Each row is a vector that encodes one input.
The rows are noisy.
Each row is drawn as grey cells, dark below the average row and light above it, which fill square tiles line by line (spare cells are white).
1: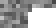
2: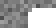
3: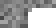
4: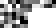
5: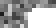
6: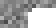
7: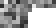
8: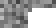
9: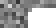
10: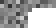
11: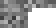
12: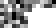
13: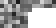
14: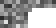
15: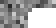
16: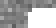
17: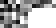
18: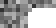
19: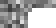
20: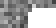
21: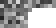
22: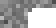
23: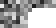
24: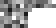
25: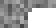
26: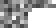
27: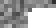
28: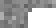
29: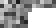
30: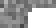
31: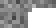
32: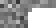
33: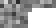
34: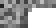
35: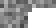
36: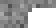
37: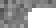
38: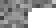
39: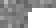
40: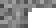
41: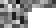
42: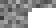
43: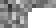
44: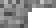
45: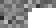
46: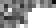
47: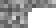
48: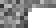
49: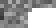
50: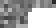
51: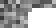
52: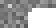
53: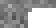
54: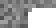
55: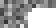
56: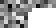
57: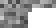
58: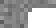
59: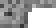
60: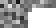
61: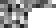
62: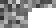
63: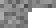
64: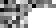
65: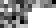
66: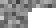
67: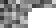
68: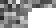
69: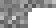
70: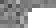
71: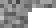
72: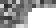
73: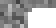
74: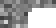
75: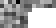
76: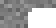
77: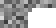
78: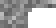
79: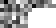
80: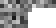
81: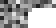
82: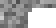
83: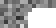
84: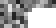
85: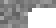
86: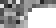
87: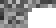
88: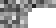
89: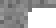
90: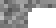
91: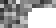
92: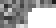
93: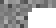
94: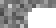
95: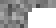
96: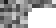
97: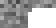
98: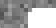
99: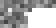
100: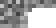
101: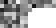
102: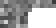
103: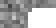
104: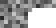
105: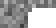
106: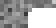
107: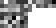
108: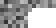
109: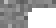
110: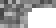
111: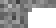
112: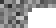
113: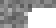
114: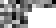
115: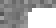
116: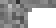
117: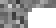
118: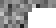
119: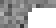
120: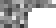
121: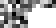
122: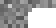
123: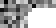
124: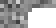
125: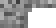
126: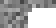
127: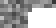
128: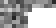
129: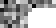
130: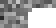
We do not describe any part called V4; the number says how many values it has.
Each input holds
a list of up to two items, each a point on a 5-point line, a true/false value and a value of V4.
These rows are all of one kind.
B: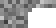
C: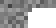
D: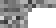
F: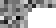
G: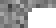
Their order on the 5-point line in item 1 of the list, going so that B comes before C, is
D, G, B, F, C.
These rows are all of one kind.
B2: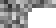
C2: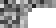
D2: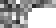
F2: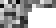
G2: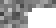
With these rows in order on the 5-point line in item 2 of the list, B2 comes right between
C2 and G2.
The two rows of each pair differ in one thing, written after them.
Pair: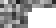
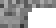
the true/false value in item 1 of the list
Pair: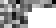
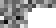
the place on the 5-point line in item 1 of the list
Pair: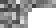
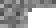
the value of V4 in item 1 of the list
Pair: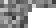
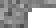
the place on the 5-point line in item 1 of the list
